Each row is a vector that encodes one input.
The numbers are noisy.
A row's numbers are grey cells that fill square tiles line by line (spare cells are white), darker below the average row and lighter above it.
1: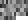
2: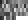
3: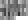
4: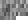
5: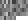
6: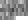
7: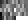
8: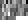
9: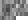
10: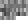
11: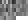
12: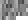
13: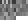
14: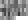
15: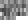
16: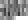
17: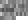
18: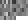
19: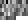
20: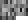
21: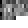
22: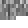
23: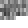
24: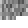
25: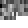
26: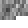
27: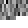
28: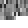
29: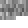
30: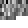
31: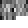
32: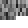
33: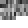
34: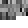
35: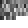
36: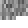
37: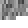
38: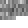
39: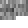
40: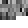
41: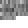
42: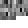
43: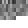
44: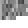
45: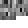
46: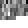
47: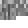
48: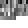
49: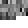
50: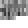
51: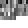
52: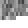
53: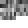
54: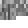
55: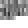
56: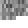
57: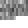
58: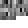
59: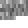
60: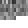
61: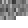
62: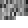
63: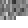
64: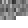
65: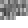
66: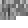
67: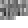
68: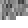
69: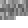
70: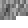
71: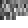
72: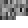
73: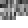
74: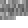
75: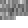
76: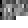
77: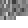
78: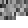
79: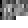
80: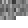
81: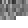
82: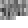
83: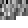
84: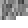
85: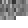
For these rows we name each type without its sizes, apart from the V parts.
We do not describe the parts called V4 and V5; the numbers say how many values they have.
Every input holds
a value of V5, together with either a point on each of two lines and a true/false value, or a value of V4.
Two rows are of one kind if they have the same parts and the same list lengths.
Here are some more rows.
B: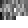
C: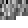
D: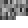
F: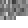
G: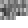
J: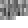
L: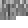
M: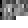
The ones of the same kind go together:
B, C, D, M
F, G, J, L

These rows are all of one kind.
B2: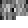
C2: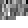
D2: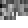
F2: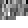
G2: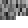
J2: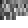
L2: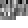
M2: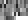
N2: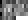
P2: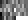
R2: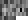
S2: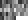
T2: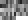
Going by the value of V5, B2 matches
C2 and F2.
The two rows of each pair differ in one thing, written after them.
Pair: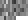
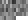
the true/false value
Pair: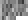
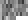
the place on one of the two lines
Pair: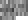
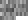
the place on one of the two lines
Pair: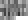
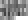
the place on one of the two lines
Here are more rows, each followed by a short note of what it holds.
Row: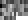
a value of V4 and a value of V5
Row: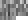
a point on each of two lines, a true/false value and a value of V5
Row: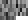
a value of V4 and a value of V5
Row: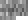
a point on each of two lines, a true/false value and a value of V5
